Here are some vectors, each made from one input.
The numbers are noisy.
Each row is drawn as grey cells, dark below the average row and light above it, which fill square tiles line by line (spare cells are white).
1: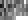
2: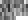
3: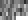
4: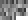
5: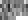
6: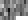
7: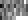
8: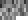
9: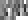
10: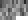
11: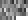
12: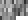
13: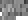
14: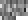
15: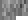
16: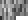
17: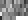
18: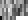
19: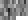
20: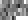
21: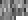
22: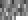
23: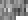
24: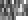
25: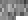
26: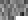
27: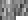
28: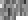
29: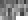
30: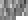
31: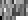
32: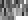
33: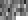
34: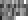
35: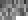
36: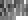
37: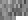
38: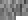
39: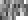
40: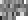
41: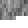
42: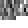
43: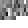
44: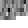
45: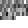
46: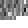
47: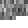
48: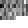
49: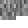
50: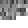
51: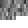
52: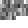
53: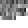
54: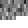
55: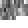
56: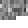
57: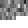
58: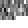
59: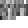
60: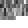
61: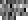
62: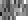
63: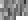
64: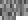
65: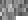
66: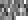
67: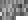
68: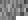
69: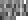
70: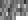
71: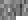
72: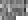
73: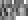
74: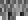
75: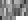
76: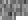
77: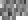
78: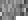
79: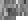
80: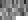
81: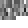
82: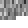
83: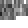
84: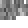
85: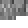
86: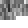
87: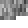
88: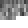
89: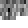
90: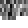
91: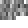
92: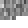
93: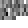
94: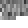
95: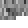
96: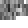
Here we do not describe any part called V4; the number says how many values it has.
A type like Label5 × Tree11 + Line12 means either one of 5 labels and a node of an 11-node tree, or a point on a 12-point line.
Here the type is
Bool × (Circle6 + Unit) × V4.
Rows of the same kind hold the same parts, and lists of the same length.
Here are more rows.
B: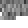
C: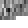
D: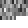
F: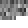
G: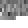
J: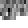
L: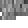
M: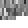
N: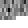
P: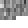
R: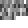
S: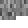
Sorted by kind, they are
B, C, G, L, M, P, R, S
D, F, J, N

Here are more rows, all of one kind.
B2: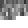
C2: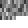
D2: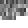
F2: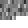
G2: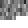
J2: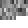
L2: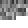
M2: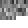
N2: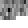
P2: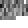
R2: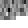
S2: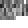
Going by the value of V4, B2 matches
P2 and S2.
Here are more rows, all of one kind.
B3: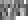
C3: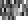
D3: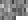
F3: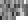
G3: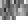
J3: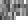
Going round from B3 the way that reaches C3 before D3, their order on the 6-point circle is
B3, G3, F3, C3, J3, D3.
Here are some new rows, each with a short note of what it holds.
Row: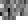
a point on a 6-point circle, a true/false value and a value of V4
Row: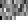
a true/false value and a value of V4
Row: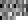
a true/false value and a value of V4
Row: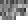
a true/false value and a value of V4
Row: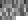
a true/false value and a value of V4
